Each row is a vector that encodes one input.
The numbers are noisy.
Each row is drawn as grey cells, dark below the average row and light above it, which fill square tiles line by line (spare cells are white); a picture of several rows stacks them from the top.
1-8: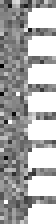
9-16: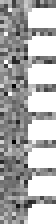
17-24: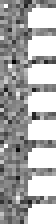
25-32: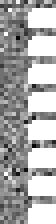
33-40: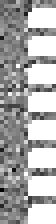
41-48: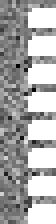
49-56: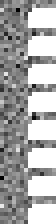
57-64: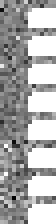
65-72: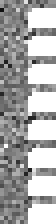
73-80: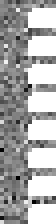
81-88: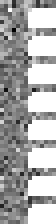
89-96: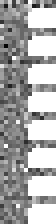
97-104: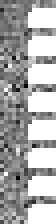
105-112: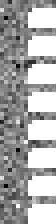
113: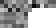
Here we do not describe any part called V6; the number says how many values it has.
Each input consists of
a value of V6, together with either a point on a 4-point line, or four true/false values.
